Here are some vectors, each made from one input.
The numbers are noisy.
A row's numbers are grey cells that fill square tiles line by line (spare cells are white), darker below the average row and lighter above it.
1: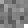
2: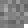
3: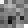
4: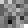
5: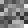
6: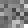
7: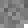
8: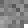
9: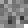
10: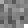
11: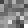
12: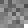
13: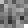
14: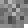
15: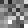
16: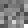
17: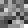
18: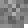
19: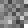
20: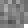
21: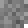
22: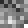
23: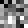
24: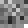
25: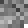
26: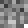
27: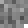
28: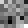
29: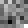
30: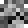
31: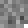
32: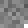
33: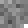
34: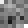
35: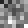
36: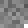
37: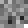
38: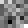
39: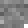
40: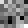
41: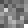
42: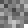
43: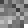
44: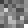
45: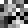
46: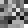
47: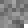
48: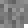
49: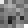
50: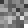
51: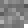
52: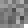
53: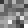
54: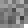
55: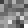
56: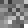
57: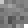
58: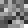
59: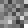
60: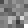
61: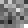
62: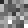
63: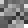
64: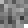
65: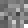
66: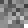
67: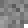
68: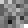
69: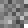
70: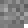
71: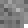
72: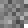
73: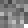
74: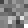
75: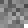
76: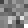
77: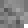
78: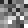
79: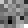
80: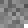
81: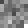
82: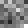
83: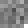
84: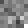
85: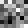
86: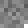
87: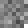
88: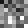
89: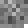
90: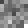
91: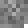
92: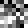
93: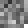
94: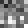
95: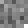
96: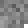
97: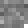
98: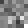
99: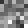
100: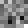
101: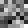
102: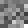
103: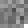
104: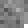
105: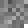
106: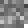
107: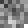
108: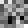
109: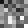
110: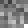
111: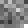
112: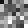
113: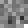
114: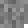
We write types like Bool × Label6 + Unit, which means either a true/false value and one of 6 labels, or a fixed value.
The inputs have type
Bool × Label9.
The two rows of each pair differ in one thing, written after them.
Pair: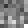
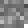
the true/false value
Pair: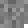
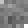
the label
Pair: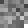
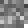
the label
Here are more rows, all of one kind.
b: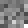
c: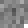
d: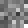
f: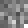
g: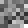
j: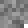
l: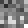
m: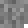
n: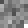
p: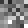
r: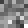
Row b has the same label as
g and l.
